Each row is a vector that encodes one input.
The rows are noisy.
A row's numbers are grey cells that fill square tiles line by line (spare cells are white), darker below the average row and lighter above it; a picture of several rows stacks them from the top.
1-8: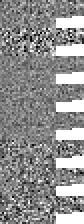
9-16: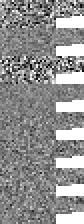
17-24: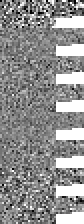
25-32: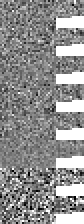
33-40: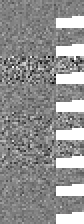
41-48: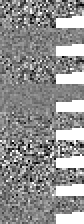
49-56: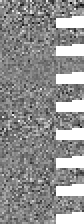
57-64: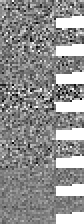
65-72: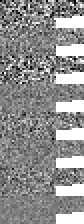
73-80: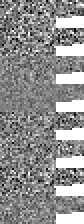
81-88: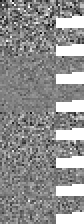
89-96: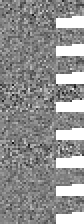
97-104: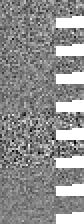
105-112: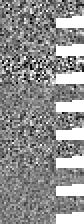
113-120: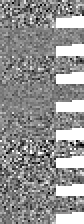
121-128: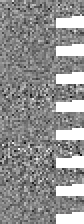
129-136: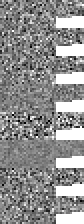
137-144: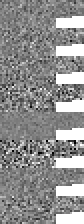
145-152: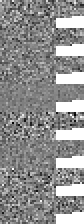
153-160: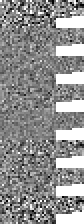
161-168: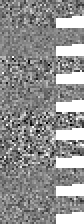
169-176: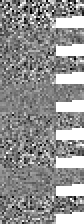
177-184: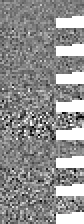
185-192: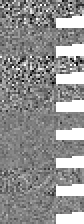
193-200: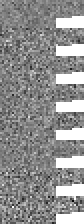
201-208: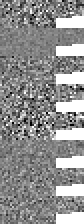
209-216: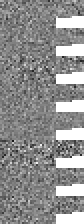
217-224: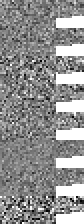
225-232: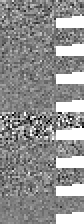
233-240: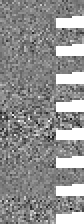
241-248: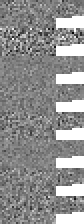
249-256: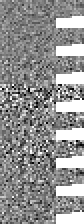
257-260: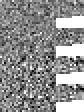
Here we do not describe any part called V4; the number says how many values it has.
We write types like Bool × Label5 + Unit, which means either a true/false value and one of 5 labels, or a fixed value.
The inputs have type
Line6 + (Line9 × V4 + Tree10) × V4.
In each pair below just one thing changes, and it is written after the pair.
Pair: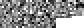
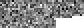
the node of the tree
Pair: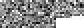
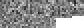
the node of the tree
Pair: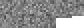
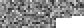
the value of V4
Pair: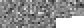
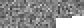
the value of V4
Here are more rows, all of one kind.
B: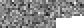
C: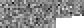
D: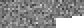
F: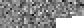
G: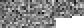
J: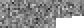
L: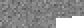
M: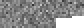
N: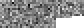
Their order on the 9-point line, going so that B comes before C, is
B, F, G, N, J, L, D, C, M.
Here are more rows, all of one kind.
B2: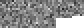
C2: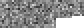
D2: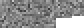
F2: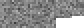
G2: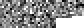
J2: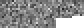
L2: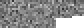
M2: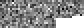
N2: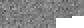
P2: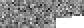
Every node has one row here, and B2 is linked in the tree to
J2.
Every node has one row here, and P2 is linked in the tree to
G2 and J2.
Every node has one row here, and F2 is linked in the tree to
M2.
